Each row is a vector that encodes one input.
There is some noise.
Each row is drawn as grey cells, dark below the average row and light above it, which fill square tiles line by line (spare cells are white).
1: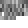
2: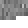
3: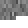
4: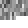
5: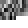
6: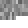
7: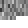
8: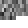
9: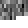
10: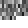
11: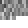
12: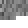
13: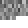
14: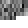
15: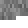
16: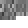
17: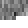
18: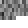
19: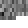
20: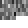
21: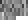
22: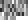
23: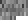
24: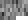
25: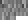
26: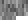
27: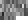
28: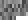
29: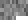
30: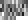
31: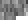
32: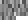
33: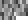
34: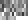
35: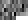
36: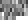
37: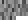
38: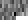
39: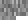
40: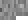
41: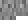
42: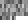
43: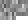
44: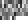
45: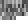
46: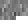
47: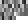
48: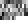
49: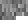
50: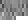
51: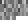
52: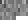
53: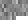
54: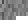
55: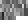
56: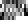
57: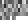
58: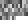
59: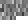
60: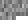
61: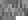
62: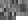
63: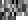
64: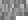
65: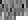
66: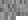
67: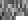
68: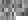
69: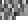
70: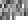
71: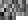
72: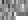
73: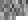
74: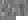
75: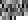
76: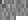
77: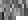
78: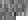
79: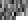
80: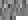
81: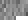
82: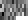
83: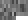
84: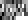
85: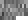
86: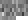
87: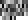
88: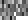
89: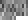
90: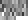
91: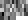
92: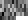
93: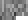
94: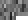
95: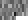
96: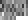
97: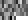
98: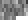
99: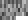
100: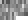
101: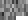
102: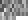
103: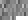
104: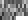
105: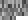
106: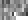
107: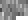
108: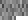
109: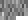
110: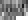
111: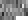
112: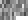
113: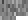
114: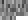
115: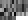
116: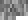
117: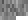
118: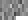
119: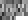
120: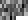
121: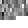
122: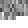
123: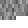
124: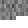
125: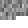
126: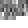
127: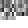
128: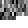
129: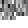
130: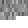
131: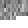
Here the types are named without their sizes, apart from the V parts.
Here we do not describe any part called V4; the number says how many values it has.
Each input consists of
a true/false value and a value of V4, together with either a fixed value, or a node of a tree.
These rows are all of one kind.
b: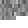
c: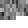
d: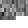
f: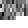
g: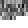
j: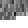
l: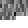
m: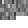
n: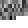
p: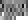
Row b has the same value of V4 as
f, g, j and l.
